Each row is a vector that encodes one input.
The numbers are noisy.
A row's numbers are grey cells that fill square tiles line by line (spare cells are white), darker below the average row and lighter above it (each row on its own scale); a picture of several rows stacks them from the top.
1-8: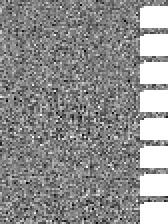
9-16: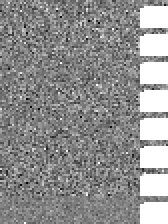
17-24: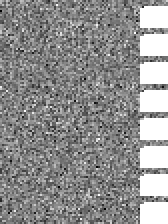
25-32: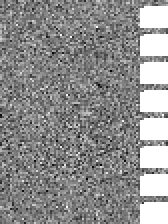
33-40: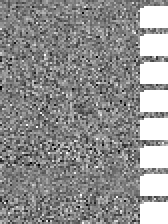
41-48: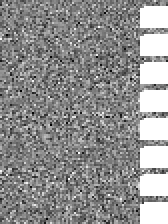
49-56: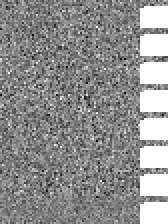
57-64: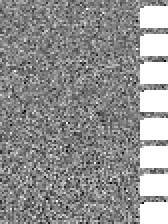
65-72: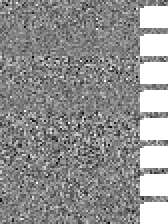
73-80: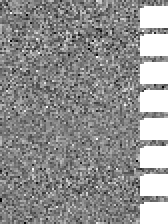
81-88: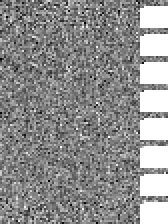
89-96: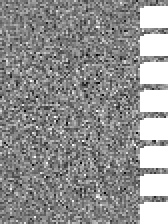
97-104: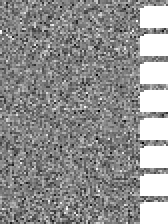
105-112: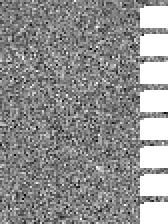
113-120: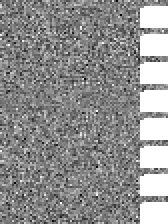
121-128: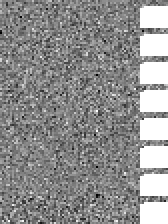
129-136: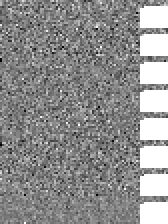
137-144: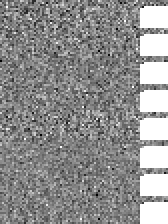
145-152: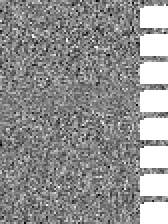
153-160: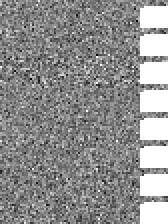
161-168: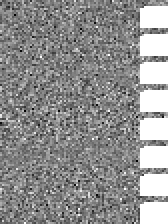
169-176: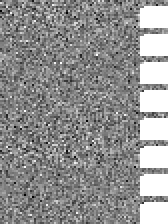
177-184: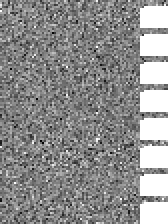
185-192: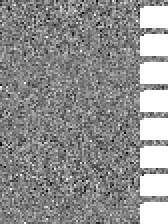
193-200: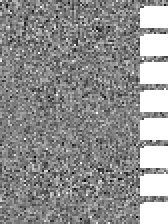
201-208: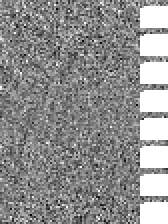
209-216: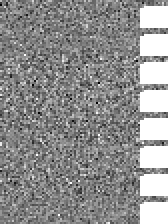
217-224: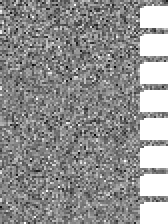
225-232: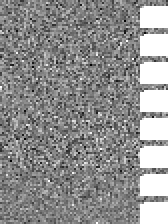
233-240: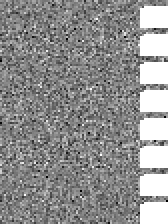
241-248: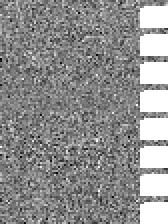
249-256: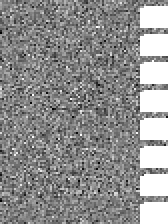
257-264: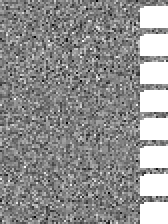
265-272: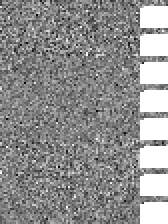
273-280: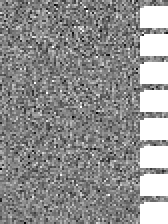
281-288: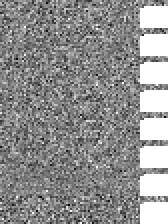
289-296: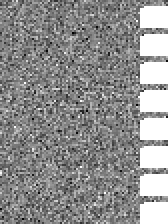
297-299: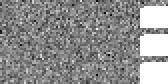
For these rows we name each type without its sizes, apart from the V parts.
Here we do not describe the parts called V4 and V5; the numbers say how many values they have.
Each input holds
a point on each of five lines, a value of V4 and a value of V5.
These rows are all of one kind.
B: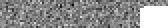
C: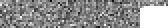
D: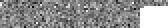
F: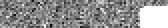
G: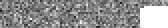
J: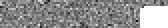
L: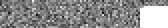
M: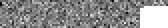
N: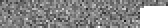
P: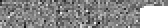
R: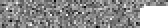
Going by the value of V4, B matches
F, J and L.
